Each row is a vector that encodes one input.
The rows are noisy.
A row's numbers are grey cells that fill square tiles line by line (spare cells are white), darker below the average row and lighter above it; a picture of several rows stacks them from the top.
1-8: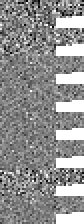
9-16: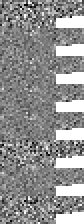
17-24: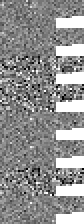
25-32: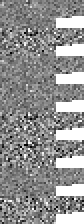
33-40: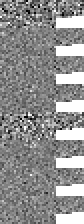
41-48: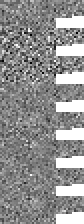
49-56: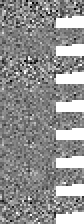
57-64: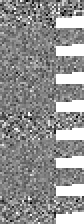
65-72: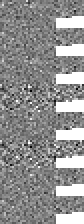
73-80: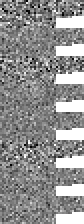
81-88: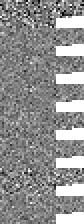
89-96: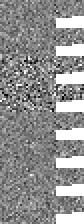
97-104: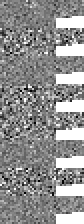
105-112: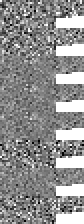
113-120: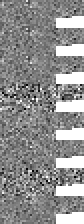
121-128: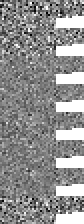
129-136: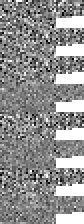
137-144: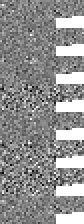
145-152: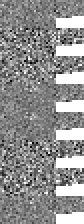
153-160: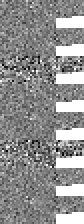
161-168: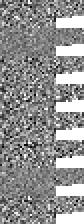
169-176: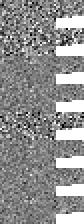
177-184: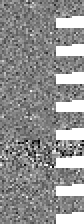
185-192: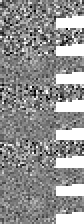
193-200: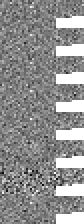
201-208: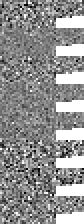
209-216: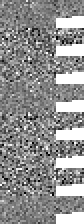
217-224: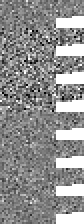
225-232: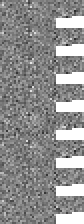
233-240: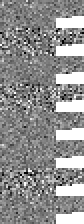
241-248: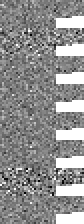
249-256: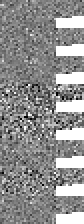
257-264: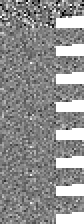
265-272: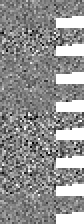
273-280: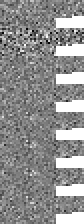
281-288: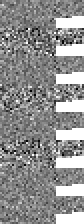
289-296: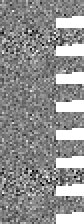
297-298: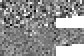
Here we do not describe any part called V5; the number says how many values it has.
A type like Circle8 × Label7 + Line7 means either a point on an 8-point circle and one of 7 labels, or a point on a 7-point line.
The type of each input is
(Bool × Bool × Bool × Bool + Unit) × V5 + Line7 + Tree12.
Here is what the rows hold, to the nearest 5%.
About 10% of them hold a point on a 7-point line. About 25% of them hold a node of a 12-node tree. The rest hold a value of V5, together with either a fixed value, or four true/false values.
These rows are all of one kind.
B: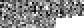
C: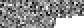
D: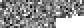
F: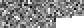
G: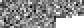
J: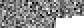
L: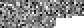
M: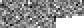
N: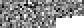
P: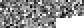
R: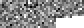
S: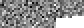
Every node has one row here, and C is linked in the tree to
B, J and L.
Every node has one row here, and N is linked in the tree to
R.
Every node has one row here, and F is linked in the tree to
M.
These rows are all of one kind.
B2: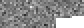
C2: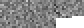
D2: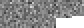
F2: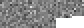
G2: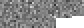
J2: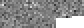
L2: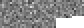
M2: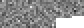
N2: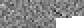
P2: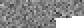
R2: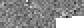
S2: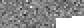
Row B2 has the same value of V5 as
M2 and S2.
